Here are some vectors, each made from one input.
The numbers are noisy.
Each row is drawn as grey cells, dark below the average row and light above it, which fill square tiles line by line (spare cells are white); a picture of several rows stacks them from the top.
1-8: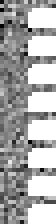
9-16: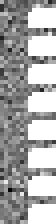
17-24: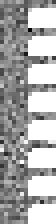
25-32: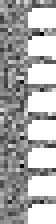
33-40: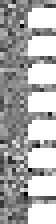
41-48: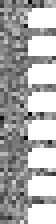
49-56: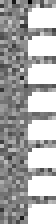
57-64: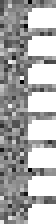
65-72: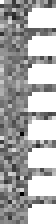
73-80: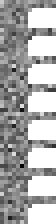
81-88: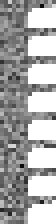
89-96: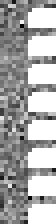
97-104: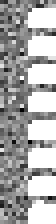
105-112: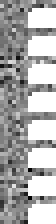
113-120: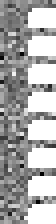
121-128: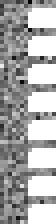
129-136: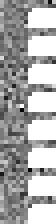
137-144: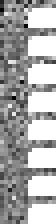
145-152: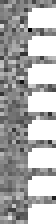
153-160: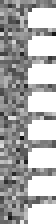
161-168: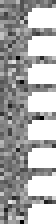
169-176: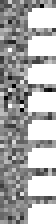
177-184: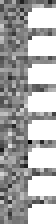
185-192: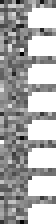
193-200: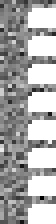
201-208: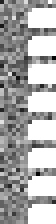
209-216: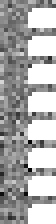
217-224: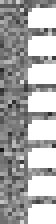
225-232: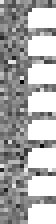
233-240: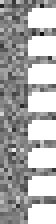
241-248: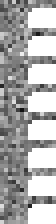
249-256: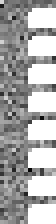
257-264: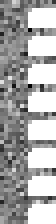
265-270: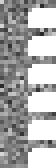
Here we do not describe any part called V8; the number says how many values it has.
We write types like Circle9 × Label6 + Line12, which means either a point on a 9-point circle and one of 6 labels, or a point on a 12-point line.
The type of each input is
(Bool × Bool × Bool × Bool + Unit) × V8 + Line6 + Line9.
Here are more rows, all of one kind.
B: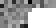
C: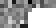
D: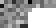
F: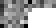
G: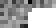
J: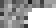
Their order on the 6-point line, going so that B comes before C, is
D, B, G, C, J, F.
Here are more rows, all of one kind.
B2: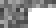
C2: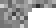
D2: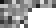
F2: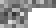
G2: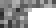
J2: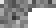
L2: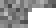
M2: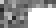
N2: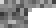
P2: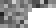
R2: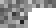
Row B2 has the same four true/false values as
G2, M2 and R2.
